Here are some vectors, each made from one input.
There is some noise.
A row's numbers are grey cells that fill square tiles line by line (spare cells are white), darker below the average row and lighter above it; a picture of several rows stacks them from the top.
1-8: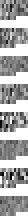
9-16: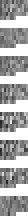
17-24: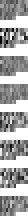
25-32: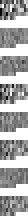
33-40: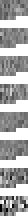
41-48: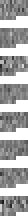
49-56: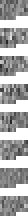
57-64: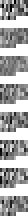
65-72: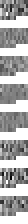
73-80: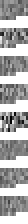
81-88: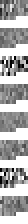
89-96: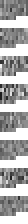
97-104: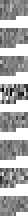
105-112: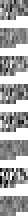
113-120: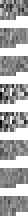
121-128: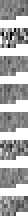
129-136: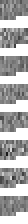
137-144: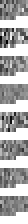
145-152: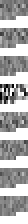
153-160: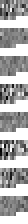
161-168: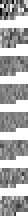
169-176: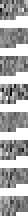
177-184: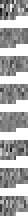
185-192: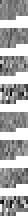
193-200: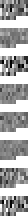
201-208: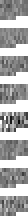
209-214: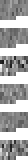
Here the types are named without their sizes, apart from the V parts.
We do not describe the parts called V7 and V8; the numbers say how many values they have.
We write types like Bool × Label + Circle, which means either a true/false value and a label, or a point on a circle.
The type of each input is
(Bool × Bool × Bool × Bool × (Line + V8) + Label) × V7.
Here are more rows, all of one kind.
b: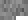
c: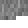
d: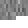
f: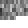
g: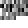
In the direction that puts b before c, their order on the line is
f, b, g, d, c.
